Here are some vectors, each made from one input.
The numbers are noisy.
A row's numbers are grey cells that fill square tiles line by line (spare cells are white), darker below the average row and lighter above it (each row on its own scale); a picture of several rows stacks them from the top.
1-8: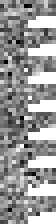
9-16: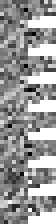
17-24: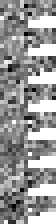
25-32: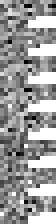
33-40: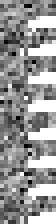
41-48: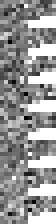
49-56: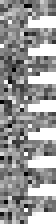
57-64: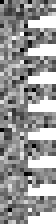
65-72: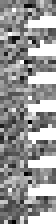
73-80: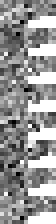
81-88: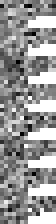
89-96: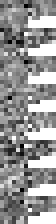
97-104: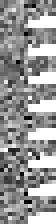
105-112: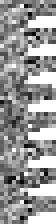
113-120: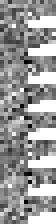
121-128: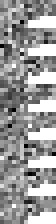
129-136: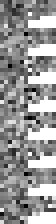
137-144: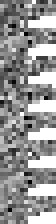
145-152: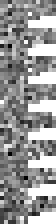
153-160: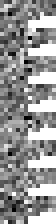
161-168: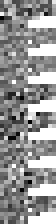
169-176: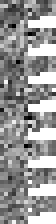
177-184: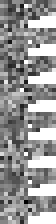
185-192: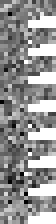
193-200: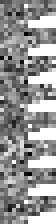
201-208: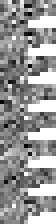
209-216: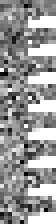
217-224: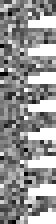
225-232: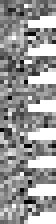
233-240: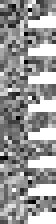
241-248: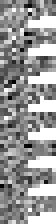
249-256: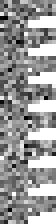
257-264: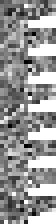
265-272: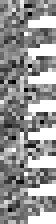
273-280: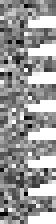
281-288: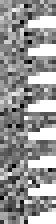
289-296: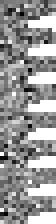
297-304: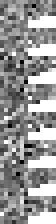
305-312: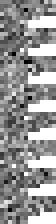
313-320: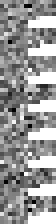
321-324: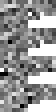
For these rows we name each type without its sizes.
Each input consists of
either a point on a circle, or a label, or a point on a line, or a node of a tree.
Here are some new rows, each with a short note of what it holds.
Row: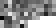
a label
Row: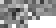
a point on a line
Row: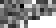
a node of a tree
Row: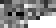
a node of a tree
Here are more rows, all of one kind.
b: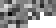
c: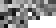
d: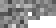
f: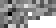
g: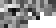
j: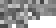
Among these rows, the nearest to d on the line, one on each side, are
f and j.
